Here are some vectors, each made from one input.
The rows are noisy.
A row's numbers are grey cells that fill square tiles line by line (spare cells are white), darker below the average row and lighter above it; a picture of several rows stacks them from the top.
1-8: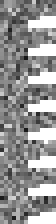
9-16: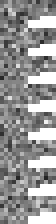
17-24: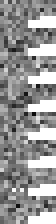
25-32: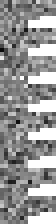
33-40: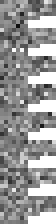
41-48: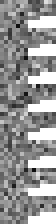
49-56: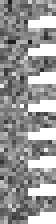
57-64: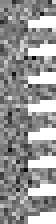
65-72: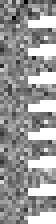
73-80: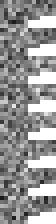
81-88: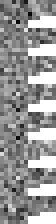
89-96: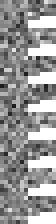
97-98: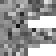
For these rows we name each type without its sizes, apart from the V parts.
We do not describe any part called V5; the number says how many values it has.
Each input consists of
a label, together with either a point on a line, or a value of V5.
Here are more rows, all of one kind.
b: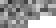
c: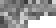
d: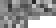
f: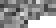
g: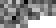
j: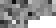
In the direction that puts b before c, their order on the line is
j, b, f, c, d, g.
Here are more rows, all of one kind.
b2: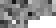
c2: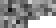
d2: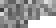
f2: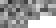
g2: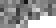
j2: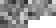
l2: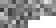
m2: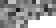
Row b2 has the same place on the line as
c2 and l2.
